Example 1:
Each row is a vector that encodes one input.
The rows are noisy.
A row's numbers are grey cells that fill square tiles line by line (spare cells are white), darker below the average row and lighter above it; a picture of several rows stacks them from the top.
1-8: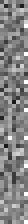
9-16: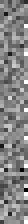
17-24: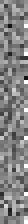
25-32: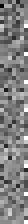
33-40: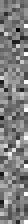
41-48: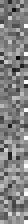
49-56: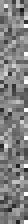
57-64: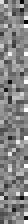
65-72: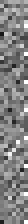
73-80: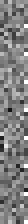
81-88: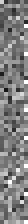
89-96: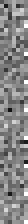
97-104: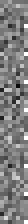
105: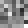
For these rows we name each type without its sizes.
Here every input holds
a point on a circle, together with either a fixed value, or a node of a tree.
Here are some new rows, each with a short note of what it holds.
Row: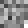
a point on a circle
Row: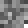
a point on a circle and a node of a tree
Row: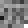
a point on a circle and a node of a tree
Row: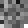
a point on a circle and a node of a tree
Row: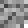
a point on a circle
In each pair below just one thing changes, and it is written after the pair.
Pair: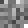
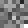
the node of the tree
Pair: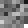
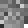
the place on the circle
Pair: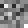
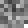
the node of the tree
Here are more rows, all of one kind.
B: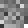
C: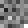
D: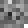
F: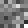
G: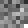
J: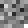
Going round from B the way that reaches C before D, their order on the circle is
B, J, F, C, G, D.
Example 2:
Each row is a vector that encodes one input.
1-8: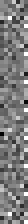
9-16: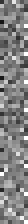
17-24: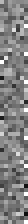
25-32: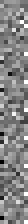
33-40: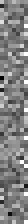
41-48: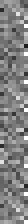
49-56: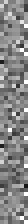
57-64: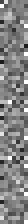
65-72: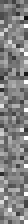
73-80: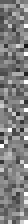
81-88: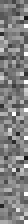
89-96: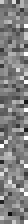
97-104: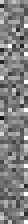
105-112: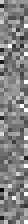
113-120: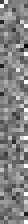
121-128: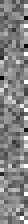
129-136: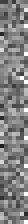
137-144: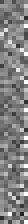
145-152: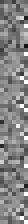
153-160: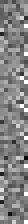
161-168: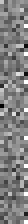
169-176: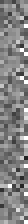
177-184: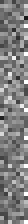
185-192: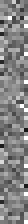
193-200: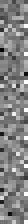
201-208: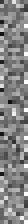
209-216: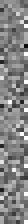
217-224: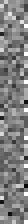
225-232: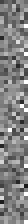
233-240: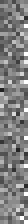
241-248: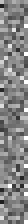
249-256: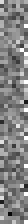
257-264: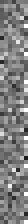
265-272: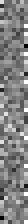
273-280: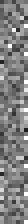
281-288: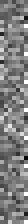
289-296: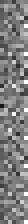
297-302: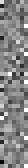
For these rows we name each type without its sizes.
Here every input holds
either a point on a circle, or a node of a tree.
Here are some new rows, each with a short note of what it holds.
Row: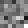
a node of a tree
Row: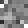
a point on a circle
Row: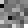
a point on a circle
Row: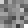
a point on a circle
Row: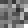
a node of a tree
